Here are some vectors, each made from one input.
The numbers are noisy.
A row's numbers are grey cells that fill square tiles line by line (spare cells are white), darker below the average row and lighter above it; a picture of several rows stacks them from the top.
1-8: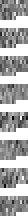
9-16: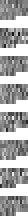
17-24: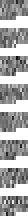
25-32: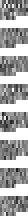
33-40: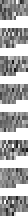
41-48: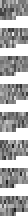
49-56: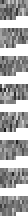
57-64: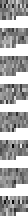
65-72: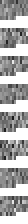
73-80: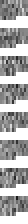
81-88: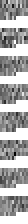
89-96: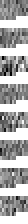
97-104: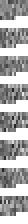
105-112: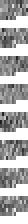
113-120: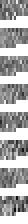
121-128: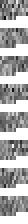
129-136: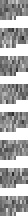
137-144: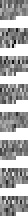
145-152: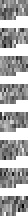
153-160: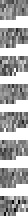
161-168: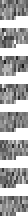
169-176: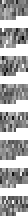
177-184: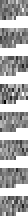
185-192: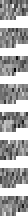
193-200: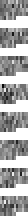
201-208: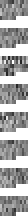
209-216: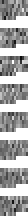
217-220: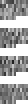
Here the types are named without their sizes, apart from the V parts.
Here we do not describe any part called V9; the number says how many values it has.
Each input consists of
either two labels, or a true/false value and two values of V9.
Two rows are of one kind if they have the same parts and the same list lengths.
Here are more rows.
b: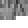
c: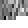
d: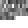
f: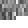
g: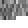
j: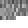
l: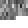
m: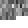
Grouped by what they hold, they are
b, d, j, l, m
c, f, g

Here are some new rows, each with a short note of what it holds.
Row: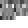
a true/false value and two values of V9
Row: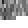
two labels
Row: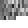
two labels
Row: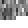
two labels
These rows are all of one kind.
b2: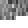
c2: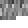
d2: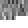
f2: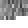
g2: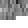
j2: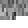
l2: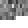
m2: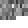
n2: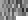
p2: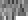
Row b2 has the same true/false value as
d2, j2, n2 and p2.
